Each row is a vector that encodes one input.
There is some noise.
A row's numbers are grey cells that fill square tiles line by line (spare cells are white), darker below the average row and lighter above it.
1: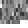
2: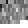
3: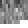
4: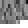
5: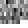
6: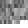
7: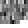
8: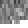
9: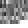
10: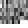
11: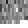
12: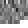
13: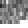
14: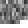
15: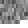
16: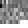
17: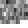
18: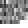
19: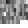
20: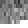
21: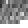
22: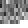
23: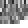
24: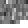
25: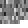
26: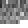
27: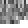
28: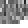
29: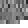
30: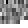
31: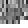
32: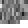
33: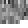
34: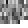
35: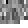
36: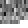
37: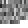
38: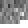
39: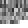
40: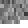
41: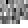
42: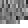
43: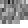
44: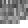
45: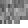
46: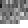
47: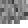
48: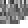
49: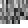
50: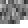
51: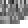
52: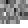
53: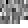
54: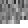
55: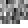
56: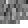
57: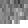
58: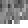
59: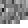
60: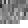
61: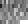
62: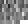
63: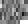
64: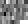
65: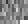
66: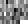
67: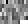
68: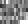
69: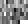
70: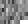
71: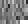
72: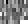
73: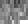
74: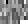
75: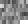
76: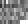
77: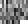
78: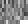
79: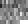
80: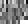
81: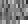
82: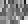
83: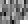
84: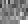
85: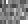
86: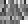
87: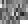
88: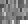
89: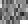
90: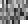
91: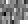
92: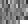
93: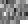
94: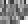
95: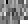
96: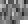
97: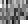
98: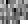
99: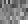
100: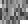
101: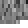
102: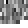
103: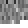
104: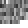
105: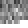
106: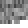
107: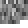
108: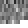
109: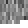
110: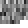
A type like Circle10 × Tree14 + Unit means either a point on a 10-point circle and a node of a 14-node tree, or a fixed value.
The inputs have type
Bool × Line5 × (Tree8 + Unit).
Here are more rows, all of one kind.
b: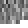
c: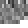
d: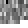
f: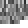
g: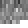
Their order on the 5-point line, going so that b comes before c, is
d, b, g, c, f.
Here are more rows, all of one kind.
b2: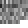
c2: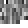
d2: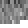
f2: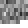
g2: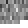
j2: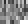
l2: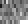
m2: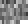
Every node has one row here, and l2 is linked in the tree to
f2.
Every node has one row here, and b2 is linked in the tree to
f2.
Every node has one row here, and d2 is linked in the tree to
f2, j2 and m2.
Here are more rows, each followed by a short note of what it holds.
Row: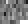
a point on a 5-point line and a true/false value
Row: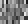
a point on a 5-point line and a true/false value
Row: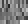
a point on a 5-point line and a true/false value
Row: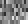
a point on a 5-point line, a node of an 8-node tree and a true/false value
